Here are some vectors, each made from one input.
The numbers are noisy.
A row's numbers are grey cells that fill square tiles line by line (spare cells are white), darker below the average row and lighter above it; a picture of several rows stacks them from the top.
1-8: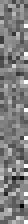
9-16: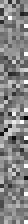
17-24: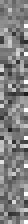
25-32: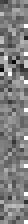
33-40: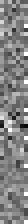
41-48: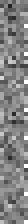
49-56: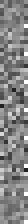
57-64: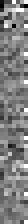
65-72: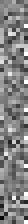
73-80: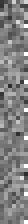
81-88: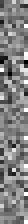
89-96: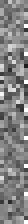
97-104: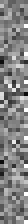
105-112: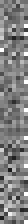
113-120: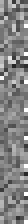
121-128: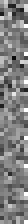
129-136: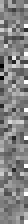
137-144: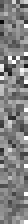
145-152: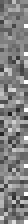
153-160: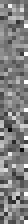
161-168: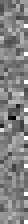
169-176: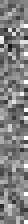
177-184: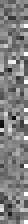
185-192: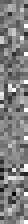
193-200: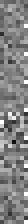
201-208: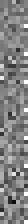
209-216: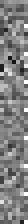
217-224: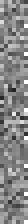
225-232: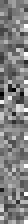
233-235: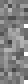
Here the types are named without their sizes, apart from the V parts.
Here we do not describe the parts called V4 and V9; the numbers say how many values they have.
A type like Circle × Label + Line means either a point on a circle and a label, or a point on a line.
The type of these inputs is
(Bool × Bool × Bool × Bool + Unit) × V9 + Circle × (Line × Line + V4).
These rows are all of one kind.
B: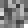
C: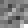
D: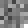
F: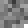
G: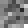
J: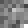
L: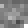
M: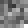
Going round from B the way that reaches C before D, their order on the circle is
B, G, M, L, C, J, D, F.
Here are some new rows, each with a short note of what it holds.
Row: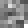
a value of V9
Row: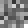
a point on a circle and a value of V4
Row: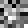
a point on a circle and a point on each of two lines
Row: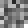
a point on a circle and a point on each of two lines
